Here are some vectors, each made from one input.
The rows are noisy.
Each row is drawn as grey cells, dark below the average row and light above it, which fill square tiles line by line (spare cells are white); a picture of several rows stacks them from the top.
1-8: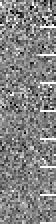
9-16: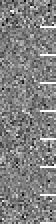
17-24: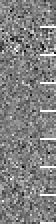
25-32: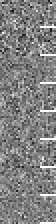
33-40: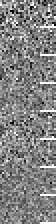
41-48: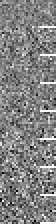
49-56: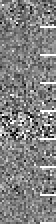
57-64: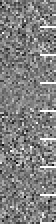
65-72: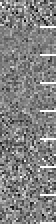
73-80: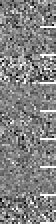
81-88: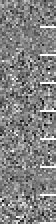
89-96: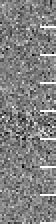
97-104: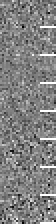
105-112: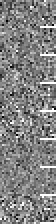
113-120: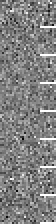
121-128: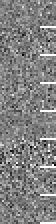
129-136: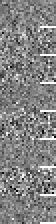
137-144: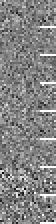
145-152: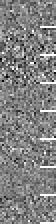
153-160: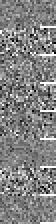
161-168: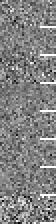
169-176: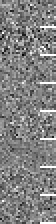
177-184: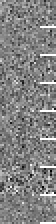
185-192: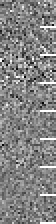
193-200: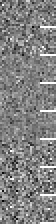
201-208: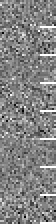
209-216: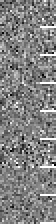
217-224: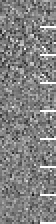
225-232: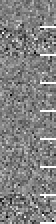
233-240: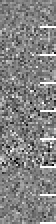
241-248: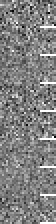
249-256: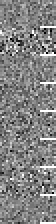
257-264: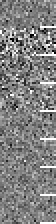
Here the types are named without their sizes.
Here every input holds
a point on a line, together with either a fixed value, or three true/false values.
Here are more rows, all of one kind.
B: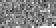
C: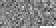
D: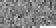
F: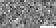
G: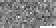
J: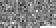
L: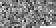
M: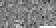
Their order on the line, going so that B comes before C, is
B, M, J, C, G, F, L, D.
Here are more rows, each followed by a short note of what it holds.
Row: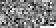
a point on a line
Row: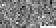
a point on a line
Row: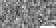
a point on a line and three true/false values
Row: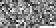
a point on a line and three true/false values
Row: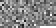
a point on a line
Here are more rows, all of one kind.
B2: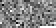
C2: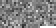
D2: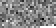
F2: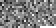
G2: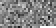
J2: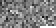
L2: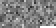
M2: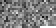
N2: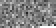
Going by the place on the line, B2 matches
C2, J2 and M2.
